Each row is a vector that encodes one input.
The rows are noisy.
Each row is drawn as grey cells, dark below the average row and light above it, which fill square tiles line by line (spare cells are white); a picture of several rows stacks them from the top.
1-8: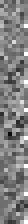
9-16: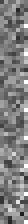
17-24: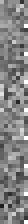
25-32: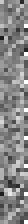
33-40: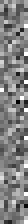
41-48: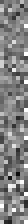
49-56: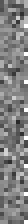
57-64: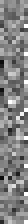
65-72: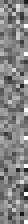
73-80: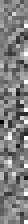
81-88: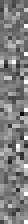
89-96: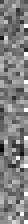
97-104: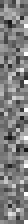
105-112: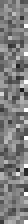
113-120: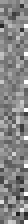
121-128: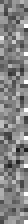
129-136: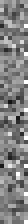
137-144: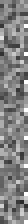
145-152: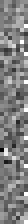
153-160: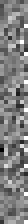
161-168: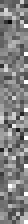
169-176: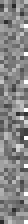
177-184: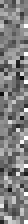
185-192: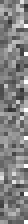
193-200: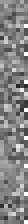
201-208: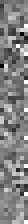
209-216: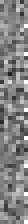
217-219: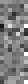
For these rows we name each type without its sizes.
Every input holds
a point on a line.
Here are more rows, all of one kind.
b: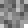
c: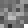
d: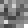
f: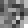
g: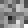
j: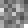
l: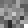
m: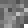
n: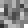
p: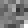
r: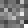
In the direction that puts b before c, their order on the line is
p, d, f, n, g, b, j, l, c, m, r.
